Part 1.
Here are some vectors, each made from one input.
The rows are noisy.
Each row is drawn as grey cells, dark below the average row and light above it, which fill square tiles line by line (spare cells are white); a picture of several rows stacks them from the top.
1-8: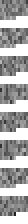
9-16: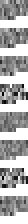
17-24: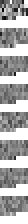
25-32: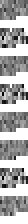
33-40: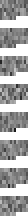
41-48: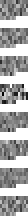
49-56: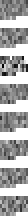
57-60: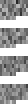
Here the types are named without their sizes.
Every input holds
either a fixed value, or a node of a tree.
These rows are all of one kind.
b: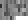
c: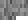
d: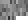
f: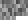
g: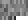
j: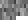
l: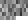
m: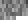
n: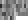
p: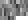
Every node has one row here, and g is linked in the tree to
c.
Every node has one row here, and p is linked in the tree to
d.
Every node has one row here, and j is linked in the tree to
c.
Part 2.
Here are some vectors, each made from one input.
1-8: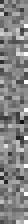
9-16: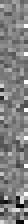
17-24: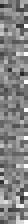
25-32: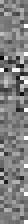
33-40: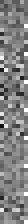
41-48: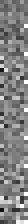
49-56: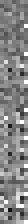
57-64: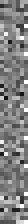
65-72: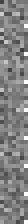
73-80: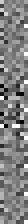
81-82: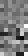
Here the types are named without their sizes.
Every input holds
a point on a line.
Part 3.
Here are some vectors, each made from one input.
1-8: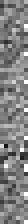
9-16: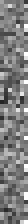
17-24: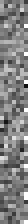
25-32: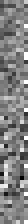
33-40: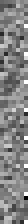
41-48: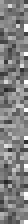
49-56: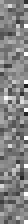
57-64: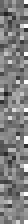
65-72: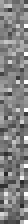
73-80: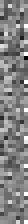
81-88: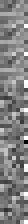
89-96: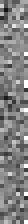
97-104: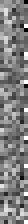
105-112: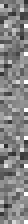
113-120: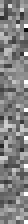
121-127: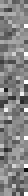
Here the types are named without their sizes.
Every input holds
a point on a line.
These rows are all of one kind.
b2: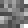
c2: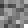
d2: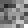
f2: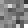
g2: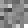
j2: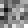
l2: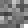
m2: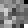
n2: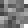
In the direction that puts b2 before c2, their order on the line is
l2, b2, n2, c2, d2, j2, g2, f2, m2.
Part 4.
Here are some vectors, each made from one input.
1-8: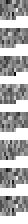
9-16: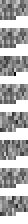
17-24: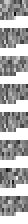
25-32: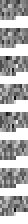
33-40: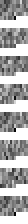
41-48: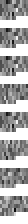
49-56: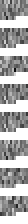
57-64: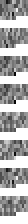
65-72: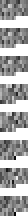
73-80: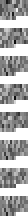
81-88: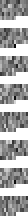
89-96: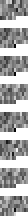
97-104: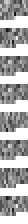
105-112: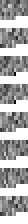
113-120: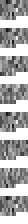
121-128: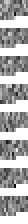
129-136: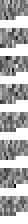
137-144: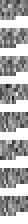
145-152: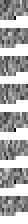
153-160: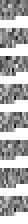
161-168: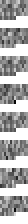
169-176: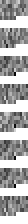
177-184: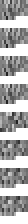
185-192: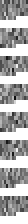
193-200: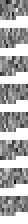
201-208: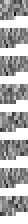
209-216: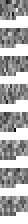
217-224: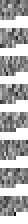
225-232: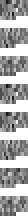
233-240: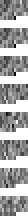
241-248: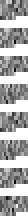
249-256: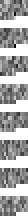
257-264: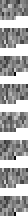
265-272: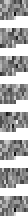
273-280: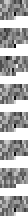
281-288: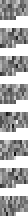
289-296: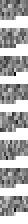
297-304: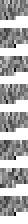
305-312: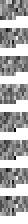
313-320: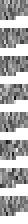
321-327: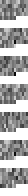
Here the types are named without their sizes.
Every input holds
three true/false values.
